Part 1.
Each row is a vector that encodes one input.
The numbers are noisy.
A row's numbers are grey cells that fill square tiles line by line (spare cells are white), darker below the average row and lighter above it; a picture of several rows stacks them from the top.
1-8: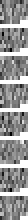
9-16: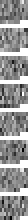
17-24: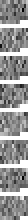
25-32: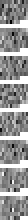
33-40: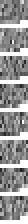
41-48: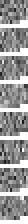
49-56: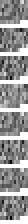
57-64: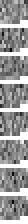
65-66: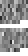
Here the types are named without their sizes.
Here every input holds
either a point on a circle, or a node of a tree.
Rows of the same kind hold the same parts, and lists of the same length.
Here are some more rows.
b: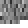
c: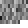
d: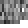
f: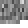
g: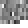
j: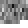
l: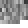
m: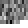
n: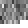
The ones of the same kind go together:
b, c, f, g, j, l, n
d, m

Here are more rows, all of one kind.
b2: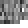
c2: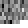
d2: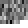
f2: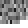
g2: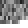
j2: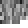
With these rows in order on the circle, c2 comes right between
b2 and d2.
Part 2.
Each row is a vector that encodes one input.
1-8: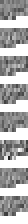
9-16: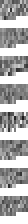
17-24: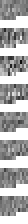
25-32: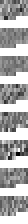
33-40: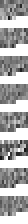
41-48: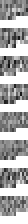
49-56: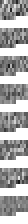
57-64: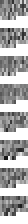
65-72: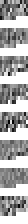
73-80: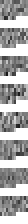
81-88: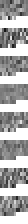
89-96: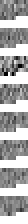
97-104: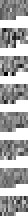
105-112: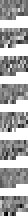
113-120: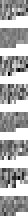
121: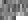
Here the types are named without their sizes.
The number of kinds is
3.
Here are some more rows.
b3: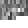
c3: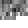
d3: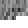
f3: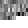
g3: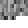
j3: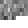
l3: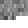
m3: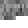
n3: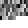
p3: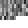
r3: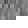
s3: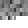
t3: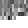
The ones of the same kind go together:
b3, f3, g3, j3, l3, r3, t3
c3, n3, p3, s3
d3, m3

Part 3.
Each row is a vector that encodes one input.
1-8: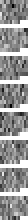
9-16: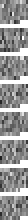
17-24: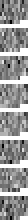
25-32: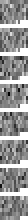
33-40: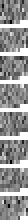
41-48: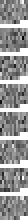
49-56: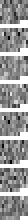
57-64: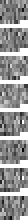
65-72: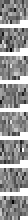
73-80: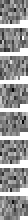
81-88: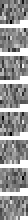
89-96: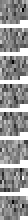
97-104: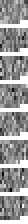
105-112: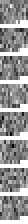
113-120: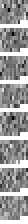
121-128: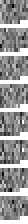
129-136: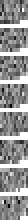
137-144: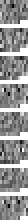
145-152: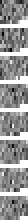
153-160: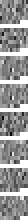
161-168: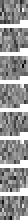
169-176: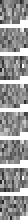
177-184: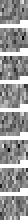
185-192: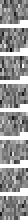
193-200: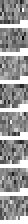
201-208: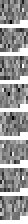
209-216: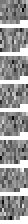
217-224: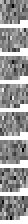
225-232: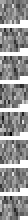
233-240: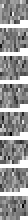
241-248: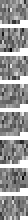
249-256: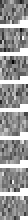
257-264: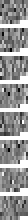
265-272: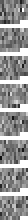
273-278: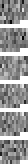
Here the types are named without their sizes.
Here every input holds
either a point on a circle, or a node of a tree.
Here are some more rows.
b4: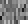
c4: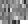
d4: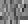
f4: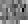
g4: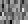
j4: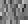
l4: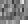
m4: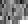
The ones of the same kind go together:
b4, c4, d4, f4, j4, l4
g4, m4

